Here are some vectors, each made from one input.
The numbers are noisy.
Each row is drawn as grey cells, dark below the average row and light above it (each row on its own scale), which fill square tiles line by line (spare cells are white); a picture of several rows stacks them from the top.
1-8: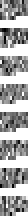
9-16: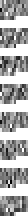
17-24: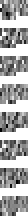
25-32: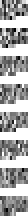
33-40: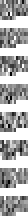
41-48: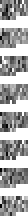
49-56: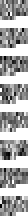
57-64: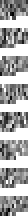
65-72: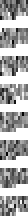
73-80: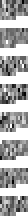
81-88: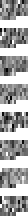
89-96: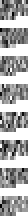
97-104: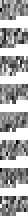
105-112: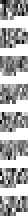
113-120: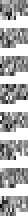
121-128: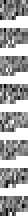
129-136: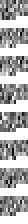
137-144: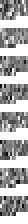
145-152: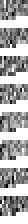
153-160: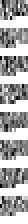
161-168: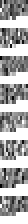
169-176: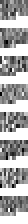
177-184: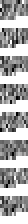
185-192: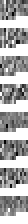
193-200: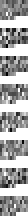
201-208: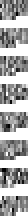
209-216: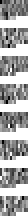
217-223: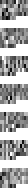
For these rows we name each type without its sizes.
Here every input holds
a point on each of two lines and four true/false values.
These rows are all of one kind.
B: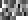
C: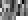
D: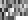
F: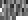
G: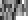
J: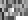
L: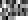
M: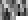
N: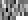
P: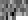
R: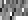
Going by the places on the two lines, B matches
D, J and N.
